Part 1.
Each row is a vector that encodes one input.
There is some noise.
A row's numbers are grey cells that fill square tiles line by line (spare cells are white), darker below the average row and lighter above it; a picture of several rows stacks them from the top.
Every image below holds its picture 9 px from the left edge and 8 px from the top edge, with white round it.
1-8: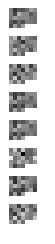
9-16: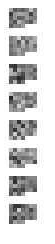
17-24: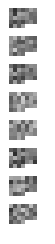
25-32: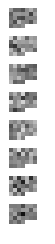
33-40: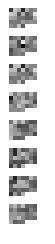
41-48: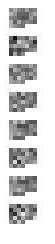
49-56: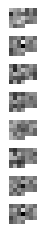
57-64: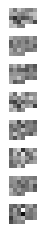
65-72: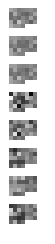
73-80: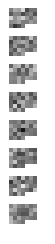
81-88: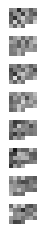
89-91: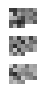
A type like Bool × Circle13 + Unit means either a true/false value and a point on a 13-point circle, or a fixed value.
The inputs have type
Tree12.
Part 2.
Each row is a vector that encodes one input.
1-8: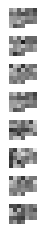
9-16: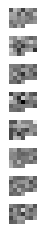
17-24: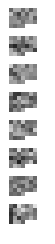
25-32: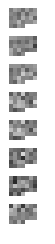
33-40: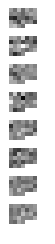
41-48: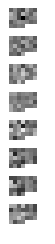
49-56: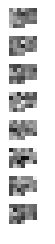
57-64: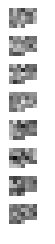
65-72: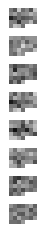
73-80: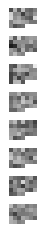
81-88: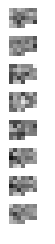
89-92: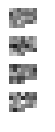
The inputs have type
Tree14.
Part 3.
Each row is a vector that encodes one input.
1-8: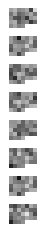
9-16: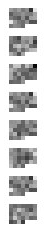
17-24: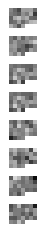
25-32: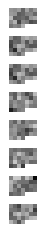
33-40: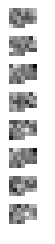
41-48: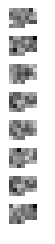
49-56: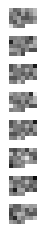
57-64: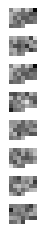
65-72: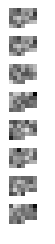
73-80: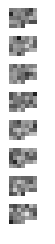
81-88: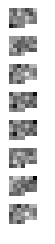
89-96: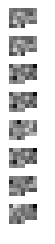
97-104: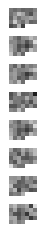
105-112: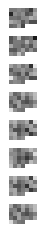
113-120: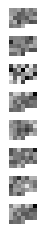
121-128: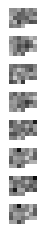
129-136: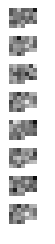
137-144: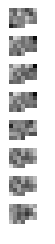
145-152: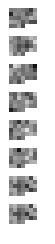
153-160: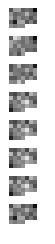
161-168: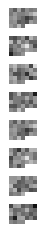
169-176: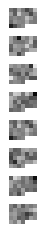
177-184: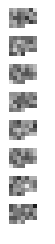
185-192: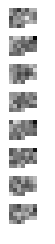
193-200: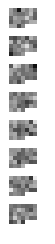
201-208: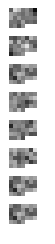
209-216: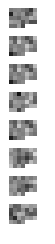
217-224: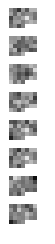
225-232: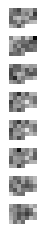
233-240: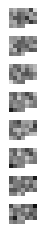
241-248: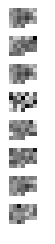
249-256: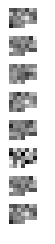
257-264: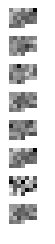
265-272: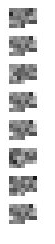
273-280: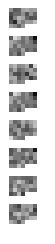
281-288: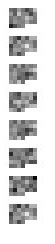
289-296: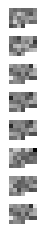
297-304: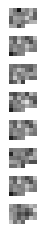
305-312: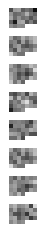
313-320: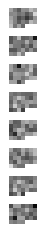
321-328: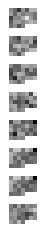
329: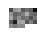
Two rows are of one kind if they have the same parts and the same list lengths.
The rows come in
2 kinds.
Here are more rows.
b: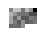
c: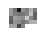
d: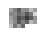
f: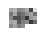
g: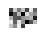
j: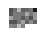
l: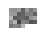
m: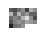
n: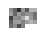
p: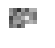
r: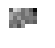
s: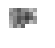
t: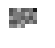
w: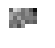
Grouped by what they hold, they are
b, c, d, f, j, l, m, n, p, r, s, t, w
g

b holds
a point on an 18-point circle.
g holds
a fixed value.
